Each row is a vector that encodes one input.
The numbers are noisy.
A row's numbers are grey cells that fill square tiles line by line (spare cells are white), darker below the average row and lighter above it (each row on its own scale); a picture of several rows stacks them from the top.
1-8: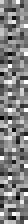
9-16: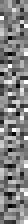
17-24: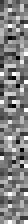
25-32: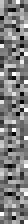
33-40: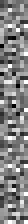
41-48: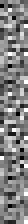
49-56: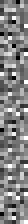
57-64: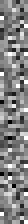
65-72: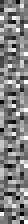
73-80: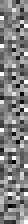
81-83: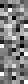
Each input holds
a point on a 10-point line and a true/false value.
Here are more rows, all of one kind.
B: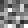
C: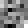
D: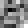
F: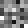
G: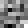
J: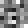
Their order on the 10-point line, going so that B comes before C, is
J, B, D, C, F, G.
